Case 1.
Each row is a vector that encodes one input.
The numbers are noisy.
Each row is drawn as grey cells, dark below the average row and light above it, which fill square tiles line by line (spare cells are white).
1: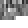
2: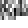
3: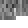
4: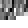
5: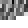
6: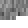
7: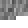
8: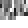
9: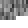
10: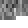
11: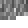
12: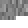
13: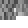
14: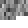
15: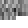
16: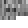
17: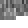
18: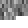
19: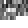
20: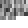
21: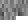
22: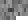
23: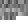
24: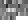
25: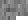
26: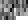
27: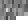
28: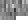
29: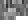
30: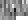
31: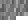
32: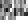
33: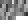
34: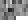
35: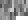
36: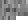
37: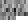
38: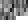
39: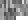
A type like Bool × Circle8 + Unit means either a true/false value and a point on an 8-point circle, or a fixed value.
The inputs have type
Line4.
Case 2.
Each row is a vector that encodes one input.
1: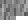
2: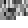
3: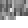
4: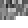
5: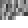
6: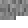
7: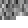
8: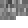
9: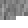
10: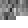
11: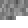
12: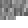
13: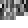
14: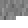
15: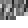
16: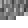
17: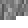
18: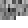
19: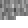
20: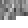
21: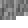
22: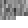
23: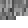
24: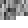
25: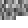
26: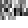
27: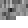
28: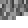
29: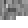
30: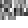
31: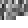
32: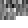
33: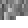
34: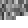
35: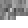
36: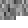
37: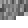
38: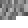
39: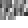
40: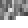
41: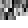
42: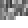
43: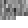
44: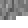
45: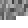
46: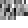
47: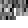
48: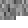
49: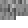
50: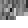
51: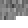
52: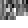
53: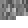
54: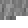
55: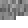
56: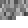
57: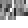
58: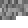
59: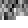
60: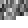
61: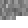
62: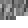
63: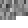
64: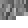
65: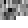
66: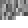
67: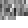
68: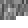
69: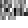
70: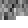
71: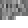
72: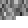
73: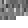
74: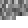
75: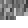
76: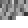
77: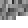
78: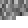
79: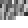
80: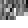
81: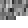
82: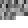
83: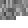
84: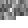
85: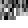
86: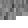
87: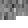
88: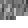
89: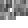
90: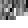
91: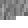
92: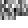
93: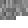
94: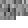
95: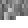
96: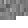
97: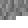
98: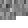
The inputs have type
Circle9 + Unit.
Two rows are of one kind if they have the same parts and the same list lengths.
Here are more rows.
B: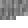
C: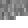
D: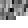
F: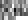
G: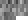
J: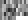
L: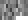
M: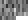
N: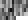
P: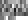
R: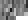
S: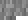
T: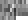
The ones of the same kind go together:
B, C, D, F, G, M, N, R, S, T
J, L, P

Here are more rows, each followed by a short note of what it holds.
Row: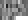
a fixed value
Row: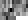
a point on a 9-point circle
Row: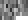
a fixed value
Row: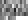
a fixed value
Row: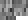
a point on a 9-point circle
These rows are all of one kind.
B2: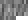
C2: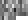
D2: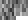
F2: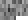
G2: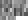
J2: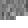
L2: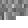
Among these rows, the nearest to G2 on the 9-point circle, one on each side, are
F2 and J2.
